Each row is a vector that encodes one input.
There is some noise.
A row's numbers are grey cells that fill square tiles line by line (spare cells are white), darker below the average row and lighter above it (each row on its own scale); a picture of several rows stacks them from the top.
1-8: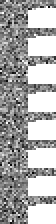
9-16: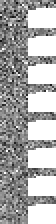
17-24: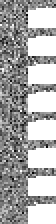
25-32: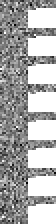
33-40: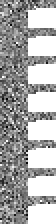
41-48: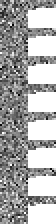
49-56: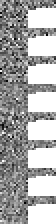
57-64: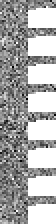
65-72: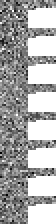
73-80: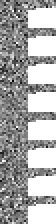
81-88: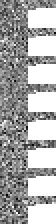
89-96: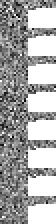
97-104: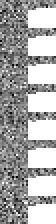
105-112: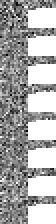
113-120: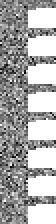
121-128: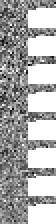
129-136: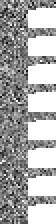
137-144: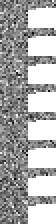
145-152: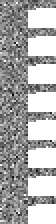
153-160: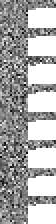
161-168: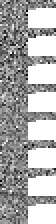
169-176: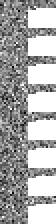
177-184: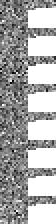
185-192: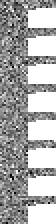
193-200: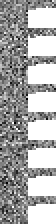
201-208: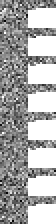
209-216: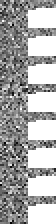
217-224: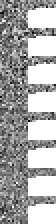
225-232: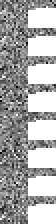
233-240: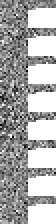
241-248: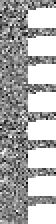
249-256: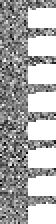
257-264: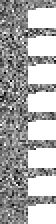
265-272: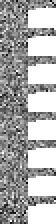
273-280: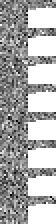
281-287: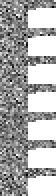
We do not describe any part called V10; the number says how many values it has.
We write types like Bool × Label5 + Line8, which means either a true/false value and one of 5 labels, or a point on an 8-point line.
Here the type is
Circle5 × (Line14 + V10) + List2(Line7).
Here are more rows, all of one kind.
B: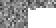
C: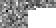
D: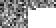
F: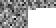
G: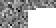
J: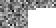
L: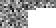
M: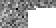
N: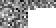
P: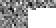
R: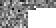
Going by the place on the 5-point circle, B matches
D, F, J and P.
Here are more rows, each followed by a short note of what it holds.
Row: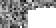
the empty list
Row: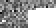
a list of one item
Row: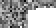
the empty list
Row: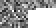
a list of two items
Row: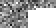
a point on a 5-point circle and a value of V10
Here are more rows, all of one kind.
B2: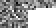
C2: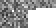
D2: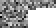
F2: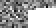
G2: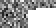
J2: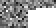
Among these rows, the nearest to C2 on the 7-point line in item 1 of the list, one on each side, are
B2 and G2.
